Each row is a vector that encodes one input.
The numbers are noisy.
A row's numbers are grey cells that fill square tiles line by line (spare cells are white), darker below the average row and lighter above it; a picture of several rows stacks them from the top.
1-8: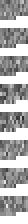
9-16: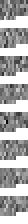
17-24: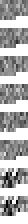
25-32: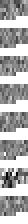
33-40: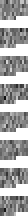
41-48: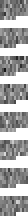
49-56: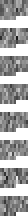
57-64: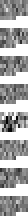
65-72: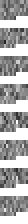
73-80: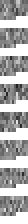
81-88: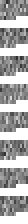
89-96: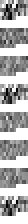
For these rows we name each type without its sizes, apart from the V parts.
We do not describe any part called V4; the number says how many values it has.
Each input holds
a list of items, each a true/false value and a value of V4.
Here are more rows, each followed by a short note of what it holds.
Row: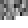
a list of two items
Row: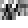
the empty list
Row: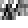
the empty list
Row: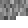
a list of two items
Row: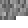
a list of two items
